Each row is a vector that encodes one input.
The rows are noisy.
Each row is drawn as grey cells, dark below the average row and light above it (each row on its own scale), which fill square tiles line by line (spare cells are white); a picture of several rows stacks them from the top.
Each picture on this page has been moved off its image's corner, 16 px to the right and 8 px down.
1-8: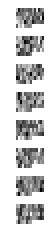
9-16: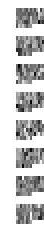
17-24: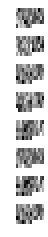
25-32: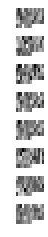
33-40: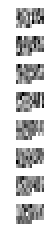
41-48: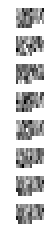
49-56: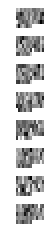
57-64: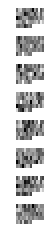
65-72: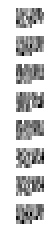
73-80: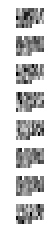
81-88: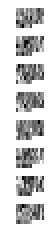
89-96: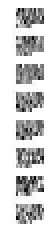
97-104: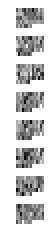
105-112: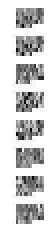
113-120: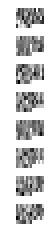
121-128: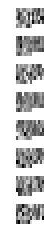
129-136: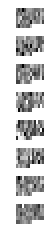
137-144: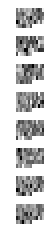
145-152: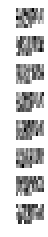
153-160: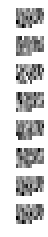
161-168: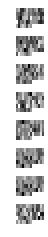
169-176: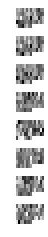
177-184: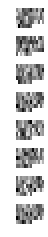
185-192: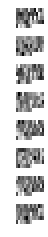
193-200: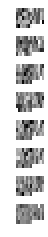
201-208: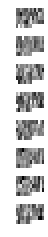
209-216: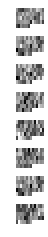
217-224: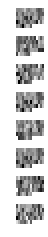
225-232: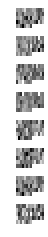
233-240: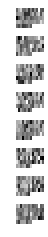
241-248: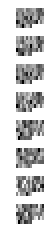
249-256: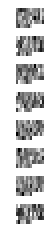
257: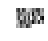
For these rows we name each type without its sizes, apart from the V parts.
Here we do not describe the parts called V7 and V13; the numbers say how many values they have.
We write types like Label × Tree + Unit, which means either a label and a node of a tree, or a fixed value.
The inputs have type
List(Line) + V7 × V13.
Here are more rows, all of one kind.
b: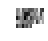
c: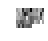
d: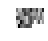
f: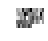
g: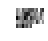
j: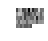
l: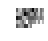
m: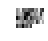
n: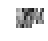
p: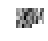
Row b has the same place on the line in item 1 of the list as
g, m and p.
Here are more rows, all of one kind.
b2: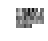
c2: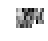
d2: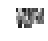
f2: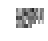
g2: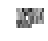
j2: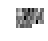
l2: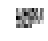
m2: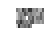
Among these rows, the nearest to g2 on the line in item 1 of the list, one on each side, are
c2 and m2.
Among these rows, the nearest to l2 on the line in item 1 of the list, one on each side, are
b2 and f2.
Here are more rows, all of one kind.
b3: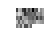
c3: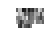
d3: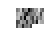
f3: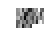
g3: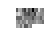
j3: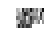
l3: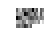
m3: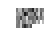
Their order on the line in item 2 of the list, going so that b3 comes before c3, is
b3, c3, g3, l3, j3, m3, f3, d3.
